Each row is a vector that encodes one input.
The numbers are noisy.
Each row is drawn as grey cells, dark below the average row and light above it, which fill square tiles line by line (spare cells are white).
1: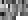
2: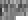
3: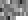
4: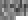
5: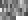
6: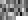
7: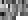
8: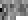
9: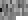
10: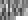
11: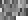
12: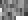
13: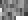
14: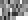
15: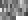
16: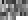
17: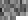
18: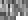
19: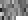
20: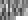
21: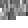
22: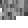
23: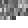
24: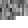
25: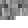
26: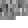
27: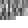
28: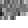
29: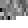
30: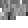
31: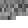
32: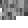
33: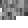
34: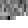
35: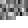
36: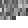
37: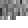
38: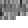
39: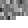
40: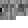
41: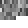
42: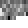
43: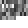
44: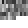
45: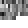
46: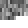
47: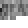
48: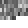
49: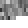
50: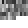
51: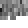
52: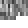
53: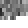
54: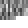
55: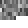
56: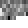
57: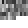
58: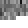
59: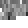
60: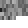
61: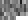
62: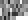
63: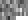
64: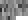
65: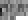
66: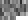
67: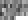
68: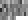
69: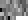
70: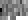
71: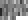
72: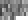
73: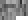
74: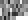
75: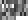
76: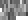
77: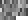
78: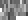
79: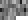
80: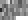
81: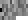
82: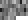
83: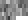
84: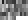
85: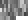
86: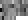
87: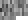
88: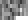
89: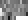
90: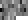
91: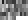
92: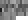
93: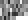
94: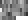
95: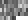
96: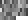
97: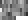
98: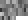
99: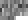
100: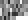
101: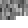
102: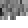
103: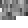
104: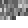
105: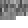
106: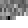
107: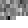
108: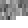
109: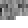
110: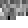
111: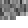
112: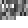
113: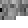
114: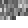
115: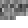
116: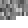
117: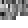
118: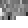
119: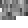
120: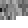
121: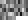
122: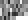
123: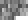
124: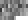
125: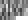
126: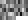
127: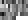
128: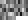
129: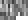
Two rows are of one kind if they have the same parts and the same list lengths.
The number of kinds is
4.
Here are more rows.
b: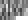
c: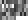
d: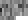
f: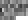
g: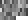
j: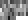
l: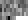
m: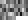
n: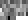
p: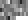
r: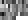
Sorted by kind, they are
b, c, r
d, f, l, p
g, j, n
m

